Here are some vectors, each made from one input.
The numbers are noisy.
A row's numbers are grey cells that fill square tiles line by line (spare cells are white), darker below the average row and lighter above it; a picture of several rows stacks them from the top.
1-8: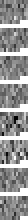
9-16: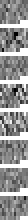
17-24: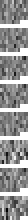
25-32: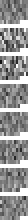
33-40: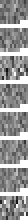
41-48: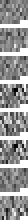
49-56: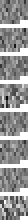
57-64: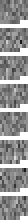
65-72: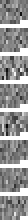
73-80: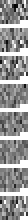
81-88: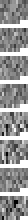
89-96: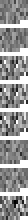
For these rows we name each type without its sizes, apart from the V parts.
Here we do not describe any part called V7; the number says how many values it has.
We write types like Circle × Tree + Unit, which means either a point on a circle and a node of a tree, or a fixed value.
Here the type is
Bool × Bool × Bool × V7 + Circle + Unit.
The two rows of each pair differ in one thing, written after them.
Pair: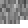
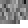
the value of V7
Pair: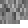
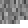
the value of V7
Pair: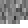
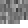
one of the three true/false values
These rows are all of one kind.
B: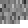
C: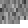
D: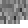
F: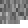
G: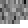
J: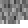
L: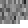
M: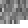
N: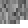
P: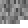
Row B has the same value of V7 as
C, G and L.
